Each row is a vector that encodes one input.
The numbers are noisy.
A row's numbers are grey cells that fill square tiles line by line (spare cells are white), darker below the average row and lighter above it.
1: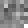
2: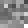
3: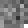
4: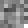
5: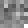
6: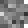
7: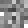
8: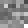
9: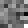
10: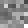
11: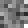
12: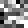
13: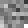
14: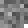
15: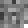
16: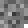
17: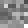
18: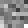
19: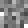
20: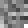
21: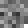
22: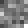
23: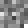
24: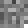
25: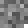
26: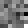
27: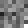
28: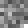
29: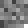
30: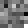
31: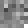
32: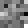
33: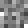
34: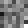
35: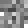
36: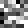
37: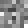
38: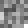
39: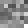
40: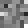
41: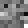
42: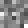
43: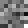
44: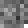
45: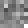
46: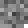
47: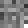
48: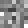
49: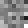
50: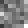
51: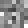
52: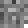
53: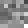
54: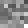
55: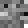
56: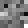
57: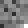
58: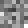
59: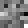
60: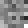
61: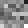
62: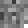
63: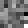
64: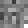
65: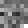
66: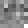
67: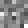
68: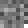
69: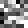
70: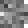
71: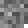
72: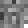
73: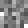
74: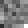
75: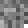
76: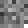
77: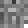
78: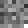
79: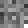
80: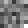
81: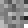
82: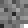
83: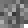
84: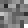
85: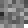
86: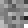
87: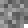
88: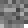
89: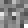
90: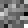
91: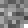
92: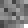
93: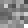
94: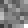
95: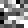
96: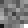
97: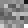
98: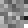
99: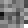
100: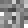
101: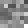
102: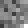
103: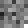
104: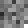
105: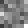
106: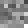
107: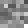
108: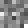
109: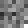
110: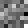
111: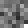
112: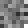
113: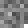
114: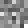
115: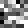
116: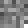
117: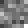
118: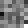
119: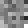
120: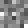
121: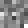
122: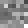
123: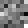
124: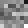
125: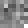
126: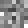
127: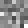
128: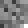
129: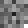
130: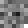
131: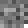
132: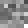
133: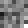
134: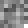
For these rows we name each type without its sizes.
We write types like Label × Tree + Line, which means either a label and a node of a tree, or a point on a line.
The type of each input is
List(Line).
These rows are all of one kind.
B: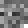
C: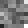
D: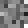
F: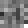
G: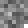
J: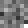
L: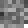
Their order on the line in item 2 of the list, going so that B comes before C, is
L, D, G, B, C, J, F.
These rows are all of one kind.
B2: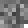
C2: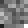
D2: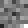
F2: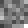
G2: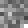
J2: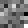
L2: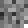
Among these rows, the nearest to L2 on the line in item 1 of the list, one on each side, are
B2 and D2.
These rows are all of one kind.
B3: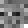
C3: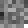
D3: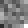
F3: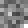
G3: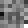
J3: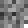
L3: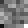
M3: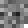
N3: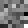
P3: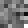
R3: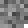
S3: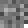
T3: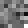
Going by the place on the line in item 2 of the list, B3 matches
P3 and T3.
